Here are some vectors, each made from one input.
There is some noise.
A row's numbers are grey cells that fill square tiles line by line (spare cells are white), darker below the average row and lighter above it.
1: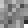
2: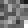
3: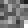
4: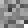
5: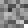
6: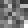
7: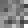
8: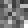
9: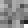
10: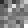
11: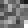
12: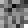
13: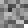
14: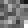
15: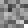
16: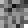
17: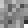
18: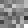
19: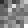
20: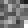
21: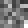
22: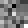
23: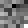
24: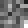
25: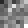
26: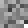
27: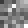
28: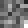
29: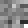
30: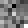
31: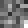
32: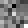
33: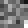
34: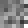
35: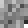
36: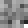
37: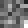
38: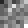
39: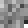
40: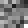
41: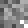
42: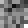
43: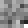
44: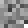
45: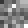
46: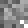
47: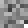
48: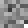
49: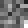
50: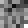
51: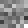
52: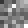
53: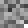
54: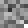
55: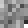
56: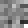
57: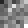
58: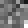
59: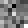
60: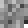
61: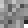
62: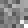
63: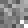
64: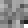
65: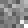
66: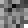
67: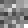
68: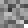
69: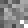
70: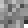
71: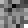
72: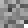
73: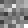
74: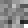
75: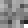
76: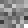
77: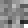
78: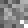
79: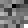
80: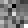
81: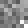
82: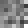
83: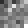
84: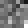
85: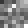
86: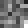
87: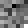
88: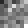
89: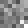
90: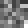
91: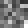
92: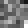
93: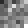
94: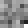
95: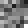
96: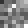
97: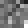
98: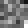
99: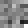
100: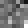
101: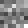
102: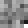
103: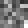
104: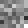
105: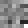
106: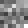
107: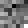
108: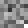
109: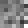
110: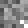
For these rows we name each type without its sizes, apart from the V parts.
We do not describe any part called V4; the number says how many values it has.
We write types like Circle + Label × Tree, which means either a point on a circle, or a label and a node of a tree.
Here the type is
Bool × (Line + V4).
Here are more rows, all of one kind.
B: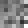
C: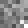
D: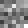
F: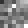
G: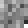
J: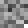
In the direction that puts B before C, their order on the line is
B, F, D, G, C, J.
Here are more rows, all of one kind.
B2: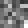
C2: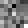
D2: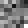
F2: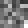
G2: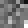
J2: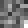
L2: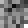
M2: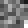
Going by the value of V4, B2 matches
C2 and F2.
